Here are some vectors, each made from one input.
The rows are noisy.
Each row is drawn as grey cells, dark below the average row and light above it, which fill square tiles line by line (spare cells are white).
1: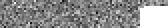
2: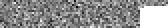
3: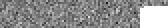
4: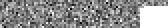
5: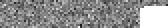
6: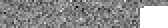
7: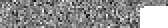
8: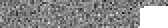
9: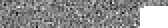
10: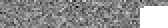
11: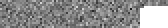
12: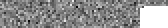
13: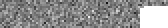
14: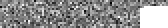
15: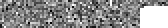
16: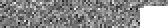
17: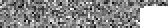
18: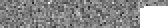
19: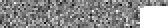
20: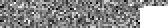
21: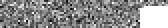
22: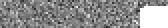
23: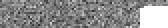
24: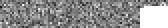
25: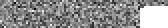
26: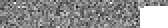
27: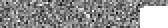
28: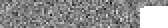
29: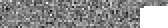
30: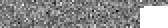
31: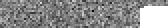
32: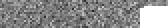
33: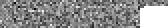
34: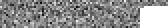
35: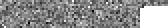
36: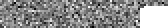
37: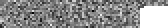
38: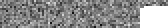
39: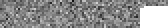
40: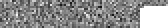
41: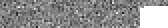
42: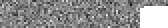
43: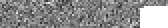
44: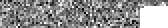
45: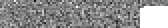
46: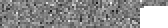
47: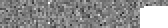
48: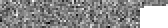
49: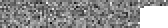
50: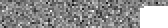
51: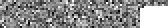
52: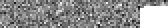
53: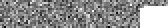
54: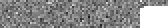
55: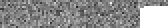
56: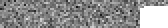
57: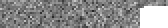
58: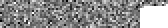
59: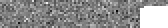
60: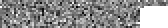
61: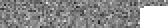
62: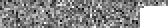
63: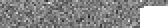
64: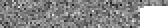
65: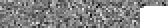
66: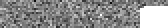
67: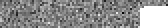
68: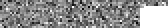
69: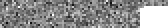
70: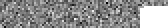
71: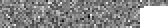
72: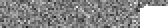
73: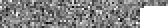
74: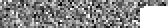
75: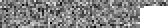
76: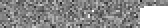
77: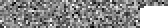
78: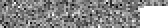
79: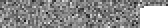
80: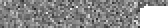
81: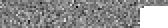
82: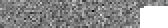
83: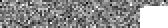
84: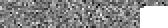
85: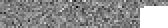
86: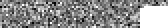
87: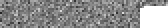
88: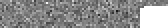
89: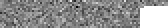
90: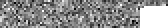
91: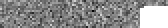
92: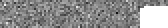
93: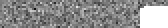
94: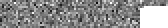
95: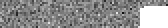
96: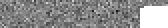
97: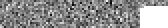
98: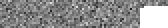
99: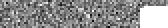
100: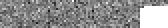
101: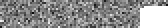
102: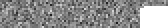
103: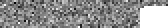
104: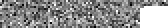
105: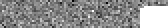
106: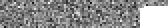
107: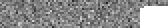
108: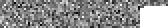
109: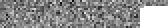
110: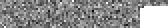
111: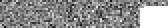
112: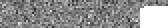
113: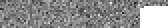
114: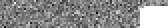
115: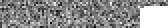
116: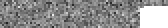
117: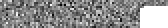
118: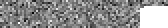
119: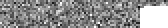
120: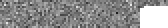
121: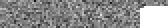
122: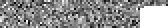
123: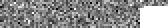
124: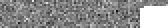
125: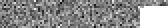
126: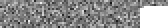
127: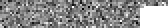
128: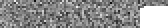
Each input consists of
a point on a 13-point circle and a true/false value.
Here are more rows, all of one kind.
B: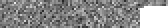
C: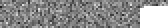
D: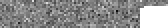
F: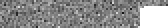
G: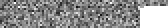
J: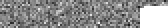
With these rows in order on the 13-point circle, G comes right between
D and F.
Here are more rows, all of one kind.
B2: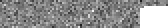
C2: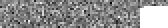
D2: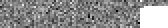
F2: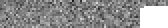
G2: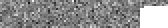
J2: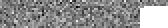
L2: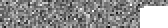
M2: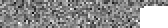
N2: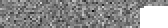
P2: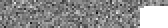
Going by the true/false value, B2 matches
F2, J2, M2 and P2.
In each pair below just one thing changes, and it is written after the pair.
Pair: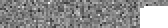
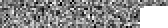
the place on the 13-point circle
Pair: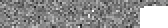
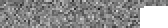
the place on the 13-point circle
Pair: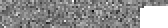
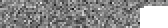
the place on the 13-point circle
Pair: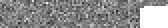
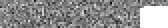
the place on the 13-point circle
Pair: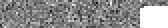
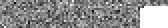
the place on the 13-point circle
